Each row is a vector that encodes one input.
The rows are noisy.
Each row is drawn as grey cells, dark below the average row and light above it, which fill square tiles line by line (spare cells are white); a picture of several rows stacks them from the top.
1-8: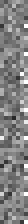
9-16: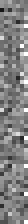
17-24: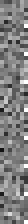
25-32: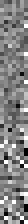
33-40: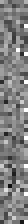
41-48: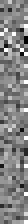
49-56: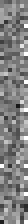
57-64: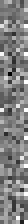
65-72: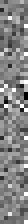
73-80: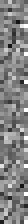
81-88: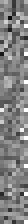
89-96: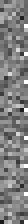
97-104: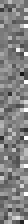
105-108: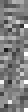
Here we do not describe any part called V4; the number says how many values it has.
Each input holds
a list of up to three items, each a true/false value and a value of V4.
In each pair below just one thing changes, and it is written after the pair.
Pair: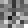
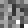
the true/false value in item 1 of the list
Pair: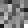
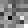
the true/false value in item 1 of the list
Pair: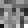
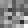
the true/false value in item 1 of the list
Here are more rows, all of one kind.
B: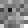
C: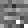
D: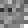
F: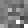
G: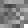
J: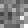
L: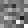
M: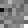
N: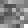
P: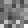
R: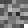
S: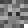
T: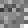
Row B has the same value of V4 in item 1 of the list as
D, M and T.
